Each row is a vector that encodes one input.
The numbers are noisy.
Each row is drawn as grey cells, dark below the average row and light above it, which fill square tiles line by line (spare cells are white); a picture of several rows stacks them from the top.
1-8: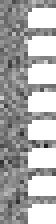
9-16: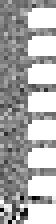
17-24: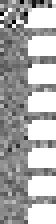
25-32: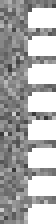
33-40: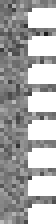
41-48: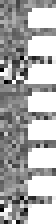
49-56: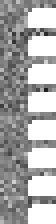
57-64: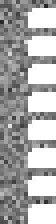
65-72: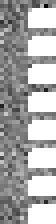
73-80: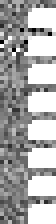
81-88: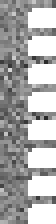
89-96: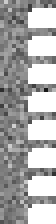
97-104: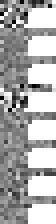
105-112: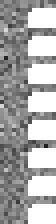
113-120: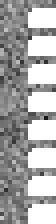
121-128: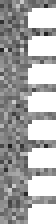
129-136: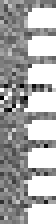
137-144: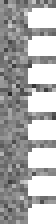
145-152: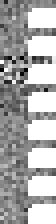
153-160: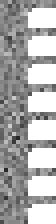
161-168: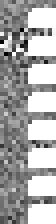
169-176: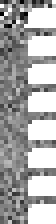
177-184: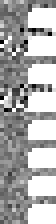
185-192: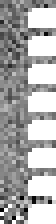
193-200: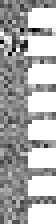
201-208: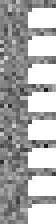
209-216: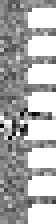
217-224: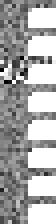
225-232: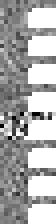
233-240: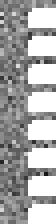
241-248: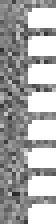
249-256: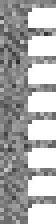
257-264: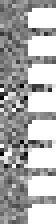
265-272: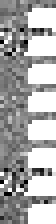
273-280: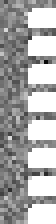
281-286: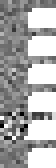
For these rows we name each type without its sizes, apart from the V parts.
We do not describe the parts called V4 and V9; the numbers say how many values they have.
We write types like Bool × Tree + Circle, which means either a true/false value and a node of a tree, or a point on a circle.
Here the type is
(Bool × Bool × Bool × Bool + Line) × Label × V9 + V4 × V4.
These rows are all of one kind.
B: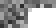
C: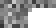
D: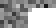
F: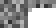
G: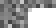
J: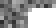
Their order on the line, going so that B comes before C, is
D, J, B, F, G, C.
